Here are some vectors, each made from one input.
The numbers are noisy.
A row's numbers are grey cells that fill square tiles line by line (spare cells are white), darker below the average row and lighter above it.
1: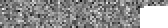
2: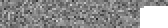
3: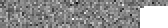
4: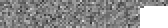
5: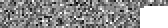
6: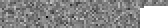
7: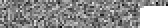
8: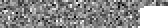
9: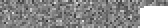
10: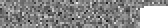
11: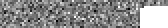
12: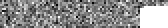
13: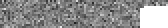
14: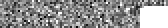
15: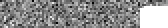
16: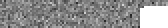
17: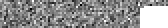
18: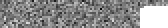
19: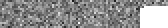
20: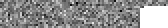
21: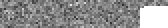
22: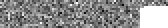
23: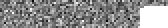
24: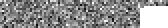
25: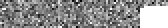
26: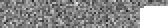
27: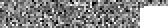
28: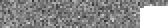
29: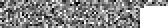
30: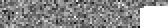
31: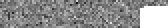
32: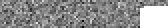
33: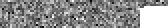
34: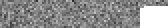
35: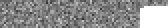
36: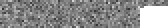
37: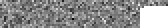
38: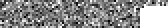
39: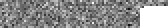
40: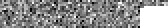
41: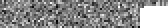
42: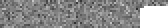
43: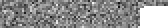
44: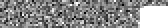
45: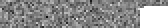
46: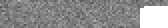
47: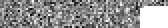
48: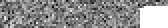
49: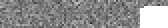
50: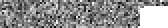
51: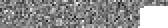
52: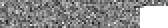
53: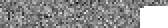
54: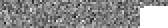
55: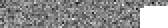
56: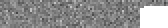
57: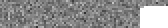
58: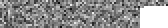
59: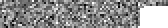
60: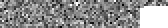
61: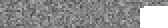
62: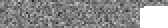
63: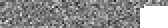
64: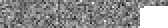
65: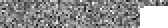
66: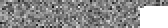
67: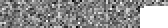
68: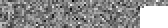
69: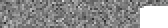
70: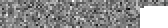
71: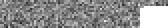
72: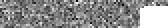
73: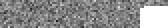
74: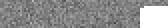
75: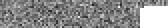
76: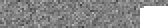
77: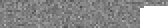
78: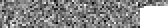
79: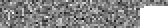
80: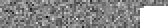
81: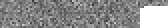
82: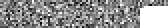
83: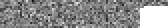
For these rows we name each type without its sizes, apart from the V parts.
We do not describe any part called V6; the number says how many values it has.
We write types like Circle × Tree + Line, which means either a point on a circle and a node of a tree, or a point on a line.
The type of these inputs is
List(Line) × V6.
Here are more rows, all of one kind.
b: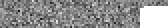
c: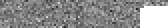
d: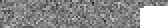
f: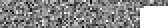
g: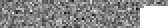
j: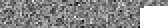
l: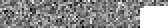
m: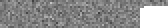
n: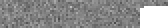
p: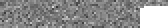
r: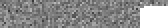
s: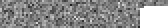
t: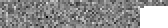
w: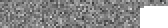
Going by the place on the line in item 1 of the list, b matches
c, m and r.
